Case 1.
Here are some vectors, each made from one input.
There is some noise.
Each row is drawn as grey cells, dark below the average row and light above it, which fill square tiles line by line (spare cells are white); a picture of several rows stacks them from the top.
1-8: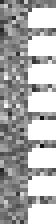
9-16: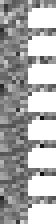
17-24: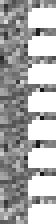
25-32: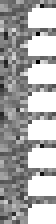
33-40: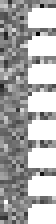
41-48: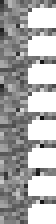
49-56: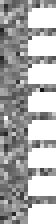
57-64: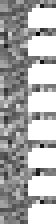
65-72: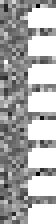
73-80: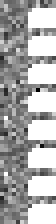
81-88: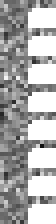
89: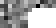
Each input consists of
a point on an 11-point line.
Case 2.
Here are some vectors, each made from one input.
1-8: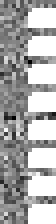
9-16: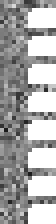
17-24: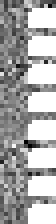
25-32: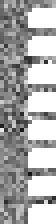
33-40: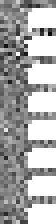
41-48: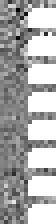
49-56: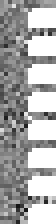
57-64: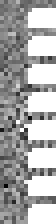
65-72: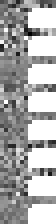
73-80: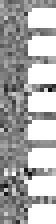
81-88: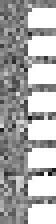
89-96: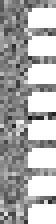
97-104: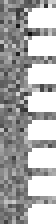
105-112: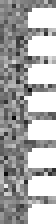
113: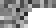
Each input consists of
a point on a 10-point line.
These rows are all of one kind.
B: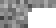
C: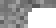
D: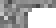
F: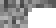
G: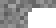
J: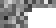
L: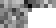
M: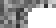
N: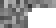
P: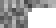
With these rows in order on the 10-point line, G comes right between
C and D.
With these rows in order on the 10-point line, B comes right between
D and P.
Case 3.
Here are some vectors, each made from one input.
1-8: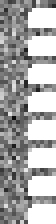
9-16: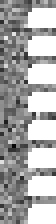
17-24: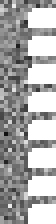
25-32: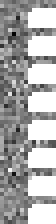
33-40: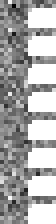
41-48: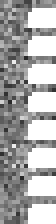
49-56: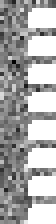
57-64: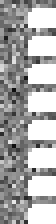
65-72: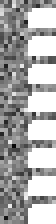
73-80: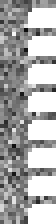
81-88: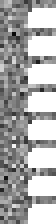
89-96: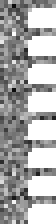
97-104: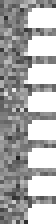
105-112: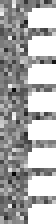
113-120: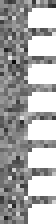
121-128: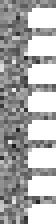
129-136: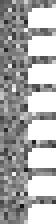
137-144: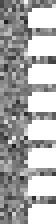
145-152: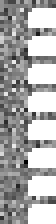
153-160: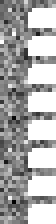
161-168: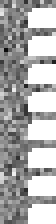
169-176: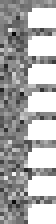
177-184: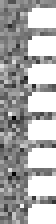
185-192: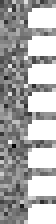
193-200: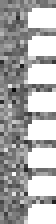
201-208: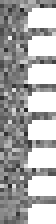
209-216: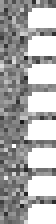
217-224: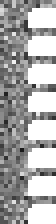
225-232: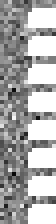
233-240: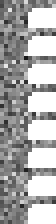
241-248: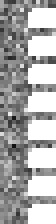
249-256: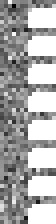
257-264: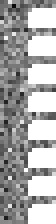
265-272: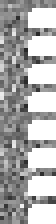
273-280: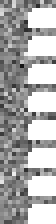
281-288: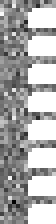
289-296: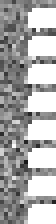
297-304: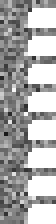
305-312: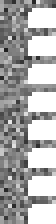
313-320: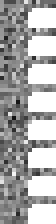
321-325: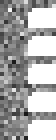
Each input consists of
one of 8 labels.
